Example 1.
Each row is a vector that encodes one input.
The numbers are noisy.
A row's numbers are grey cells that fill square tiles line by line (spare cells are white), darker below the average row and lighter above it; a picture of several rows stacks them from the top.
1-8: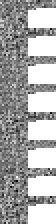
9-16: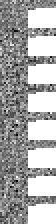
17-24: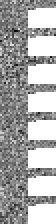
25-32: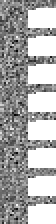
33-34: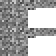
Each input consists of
a point on a 6-point line.
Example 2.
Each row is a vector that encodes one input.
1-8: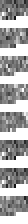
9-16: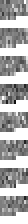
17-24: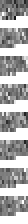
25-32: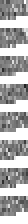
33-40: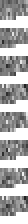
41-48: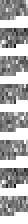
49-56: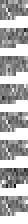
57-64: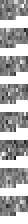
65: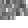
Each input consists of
either a fixed value, or four true/false values.
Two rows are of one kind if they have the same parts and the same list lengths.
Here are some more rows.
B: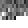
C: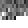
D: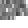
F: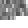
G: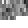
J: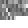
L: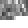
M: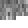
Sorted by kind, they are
B, C
D, F, G, J, L, M

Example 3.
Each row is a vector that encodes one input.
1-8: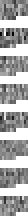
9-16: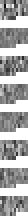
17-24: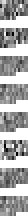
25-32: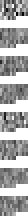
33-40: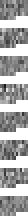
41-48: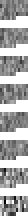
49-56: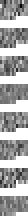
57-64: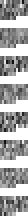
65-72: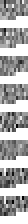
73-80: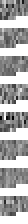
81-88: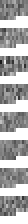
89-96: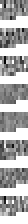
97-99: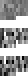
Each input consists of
a point on each of two 3-point lines.
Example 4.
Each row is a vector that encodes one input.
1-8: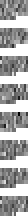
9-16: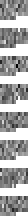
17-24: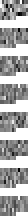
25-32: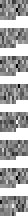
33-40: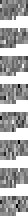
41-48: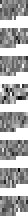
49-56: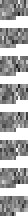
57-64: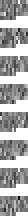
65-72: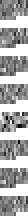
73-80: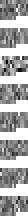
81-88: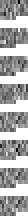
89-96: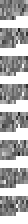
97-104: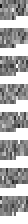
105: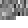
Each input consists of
either a fixed value, or four true/false values.
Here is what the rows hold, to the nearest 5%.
About 5% of them hold a fixed value. The rest hold four true/false values.
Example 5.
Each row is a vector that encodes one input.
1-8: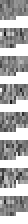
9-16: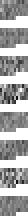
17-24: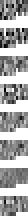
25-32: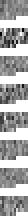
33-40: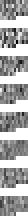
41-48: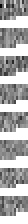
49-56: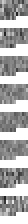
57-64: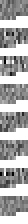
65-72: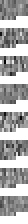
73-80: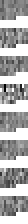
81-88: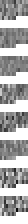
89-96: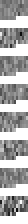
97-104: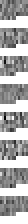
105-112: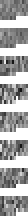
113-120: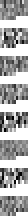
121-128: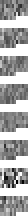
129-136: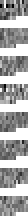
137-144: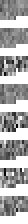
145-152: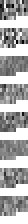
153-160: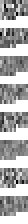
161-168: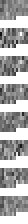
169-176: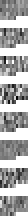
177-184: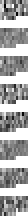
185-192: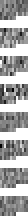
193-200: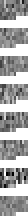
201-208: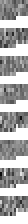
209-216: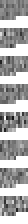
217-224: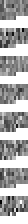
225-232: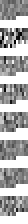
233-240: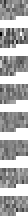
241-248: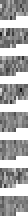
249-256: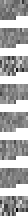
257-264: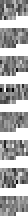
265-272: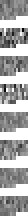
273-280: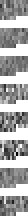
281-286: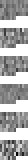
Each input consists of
a point on each of two 3-point lines.
